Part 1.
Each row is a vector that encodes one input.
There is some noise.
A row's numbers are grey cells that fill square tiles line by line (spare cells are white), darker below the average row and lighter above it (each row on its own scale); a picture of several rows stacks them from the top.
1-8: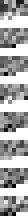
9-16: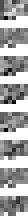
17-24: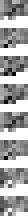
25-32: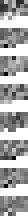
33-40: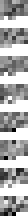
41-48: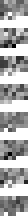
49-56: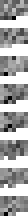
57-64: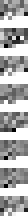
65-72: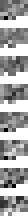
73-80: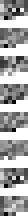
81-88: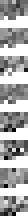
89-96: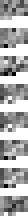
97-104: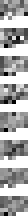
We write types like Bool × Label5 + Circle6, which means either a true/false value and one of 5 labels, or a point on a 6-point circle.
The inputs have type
Bool × Bool × Bool × Bool + Unit.
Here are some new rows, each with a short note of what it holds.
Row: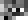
a fixed value
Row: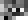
a fixed value
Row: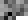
four true/false values
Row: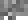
four true/false values
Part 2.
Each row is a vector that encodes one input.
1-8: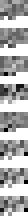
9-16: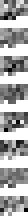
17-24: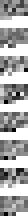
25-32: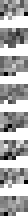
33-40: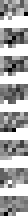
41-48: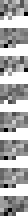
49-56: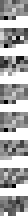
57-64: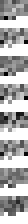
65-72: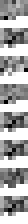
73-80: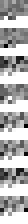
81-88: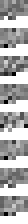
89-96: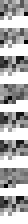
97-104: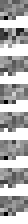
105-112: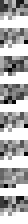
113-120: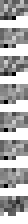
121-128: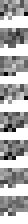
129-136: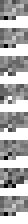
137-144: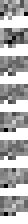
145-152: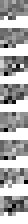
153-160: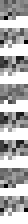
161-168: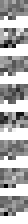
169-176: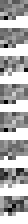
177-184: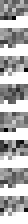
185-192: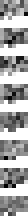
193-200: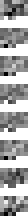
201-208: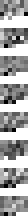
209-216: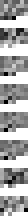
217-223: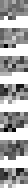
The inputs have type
Bool × Bool × Bool × Bool + Unit.
